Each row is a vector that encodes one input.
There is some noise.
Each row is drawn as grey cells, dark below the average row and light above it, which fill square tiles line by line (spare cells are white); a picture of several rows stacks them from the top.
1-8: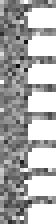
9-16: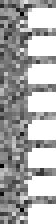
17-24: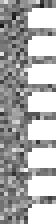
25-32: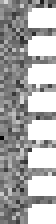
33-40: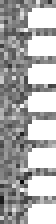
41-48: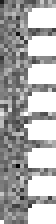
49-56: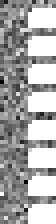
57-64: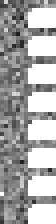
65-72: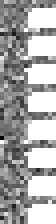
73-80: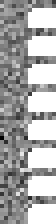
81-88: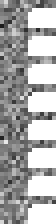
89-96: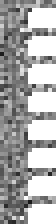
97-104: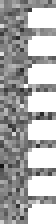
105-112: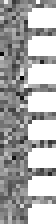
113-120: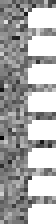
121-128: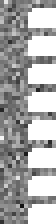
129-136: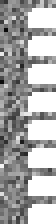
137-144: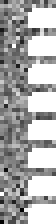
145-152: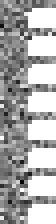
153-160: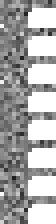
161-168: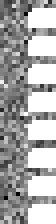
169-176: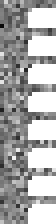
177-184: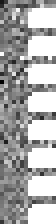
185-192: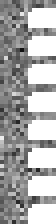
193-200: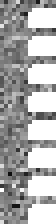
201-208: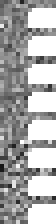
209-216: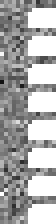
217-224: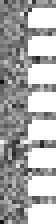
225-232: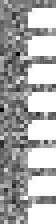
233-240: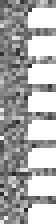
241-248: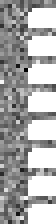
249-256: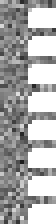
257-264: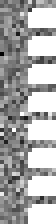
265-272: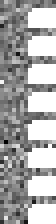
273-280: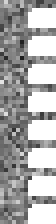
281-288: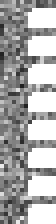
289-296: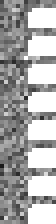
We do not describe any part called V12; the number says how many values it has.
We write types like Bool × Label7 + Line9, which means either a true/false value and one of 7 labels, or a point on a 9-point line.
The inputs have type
Label5 + Label10 × (Label10 + Line7 × V12).
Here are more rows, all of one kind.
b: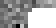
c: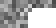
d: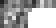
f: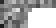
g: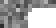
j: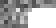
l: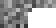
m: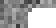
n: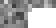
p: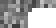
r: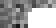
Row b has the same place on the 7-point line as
g, m and n.
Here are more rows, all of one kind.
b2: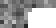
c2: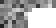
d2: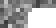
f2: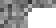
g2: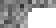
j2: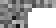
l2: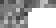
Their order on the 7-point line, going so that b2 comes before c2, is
d2, j2, l2, b2, c2, g2, f2.
